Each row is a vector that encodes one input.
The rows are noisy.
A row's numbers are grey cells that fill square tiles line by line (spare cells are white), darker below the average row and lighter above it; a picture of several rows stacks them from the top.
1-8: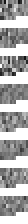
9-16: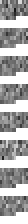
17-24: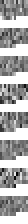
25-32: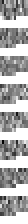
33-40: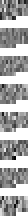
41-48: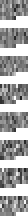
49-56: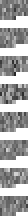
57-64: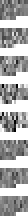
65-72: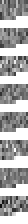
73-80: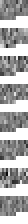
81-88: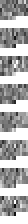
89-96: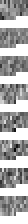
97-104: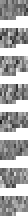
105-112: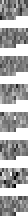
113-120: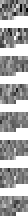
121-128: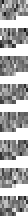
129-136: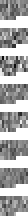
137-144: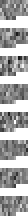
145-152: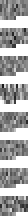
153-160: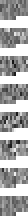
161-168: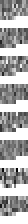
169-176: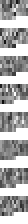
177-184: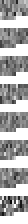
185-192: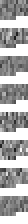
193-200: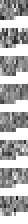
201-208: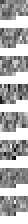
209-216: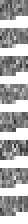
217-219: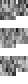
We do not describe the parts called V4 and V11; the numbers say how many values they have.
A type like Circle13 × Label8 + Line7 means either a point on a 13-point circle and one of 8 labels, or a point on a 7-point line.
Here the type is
Bool × (Line8 + V4) + V11.
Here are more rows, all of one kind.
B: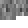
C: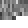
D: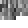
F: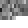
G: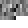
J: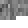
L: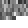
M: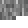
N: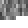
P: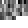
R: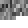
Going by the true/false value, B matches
C, M, N and P.
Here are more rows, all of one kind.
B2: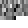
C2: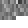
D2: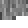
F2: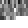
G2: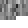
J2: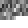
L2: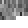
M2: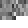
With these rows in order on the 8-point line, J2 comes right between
D2 and F2.
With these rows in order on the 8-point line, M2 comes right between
D2 and G2.
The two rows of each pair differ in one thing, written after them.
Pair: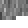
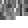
the place on the 8-point line
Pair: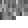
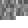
the true/false value
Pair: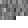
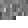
the place on the 8-point line
